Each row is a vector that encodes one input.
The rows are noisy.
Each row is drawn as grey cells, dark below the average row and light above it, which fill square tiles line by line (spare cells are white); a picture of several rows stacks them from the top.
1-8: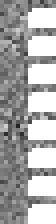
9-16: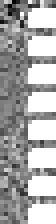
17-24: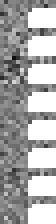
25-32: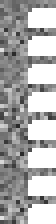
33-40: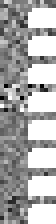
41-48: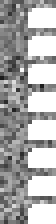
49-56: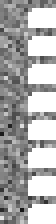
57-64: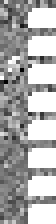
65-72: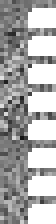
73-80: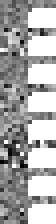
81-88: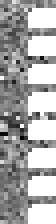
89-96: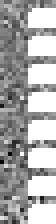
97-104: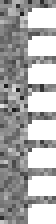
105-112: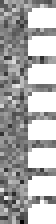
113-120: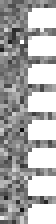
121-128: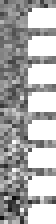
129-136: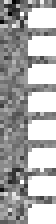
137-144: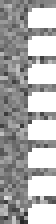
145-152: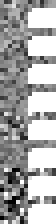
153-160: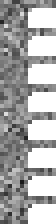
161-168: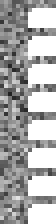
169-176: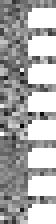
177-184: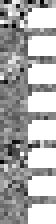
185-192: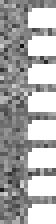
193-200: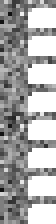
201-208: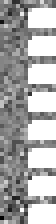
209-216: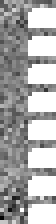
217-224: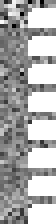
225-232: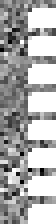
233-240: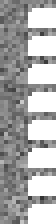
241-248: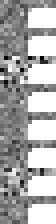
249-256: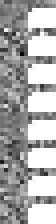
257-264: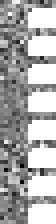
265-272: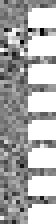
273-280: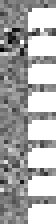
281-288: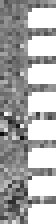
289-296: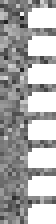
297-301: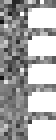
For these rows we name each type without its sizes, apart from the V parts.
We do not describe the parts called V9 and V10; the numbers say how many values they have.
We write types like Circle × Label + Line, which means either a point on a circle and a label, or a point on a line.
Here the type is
Bool × List(Line) × V9 + V10.
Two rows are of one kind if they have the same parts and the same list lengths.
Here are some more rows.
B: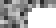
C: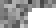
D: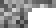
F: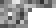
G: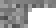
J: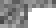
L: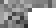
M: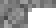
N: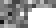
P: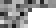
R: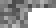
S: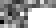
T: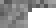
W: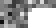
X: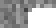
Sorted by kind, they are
B, J, M, N, T
C, G, P, R, X
D, F, L
S, W

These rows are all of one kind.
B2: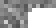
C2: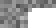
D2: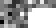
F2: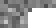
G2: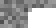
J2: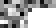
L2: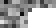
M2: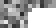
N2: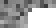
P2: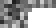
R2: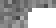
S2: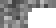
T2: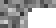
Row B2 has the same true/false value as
C2, D2, G2 and M2.
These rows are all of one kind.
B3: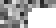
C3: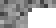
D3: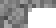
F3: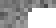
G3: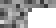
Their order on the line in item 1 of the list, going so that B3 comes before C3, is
G3, D3, F3, B3, C3.
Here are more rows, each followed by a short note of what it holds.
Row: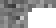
a true/false value and a value of V9, together with the empty list
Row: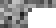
a value of V10
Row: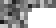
a true/false value and a value of V9, together with a list of one item
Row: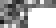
a true/false value and a value of V9, together with the empty list
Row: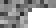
a true/false value and a value of V9, together with the empty list
